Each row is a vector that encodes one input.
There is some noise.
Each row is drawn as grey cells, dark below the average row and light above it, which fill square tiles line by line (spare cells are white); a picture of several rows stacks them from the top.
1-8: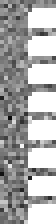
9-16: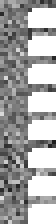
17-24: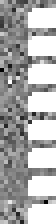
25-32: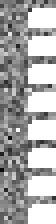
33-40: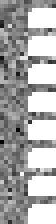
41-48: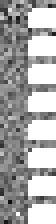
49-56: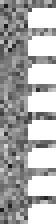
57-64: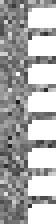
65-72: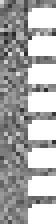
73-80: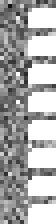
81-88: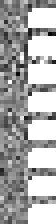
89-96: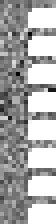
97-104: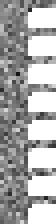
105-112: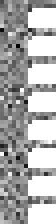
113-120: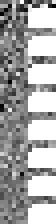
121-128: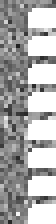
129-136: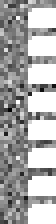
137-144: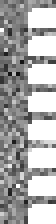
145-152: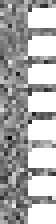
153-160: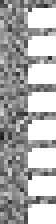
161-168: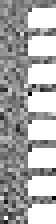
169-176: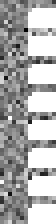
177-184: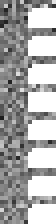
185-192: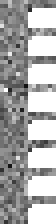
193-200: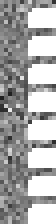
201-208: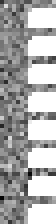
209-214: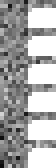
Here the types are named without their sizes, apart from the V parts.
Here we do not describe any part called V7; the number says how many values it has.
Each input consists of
a point on a line, together with either a label and four true/false values, or a list of values of V7.
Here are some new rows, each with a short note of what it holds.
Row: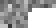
a label, a point on a line and four true/false values
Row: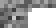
a point on a line, together with the empty list
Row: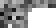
a point on a line, together with the empty list
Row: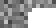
a point on a line, together with a list of two items
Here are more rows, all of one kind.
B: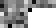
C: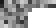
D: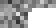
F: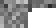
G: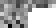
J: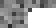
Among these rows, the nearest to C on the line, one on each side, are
B and J.
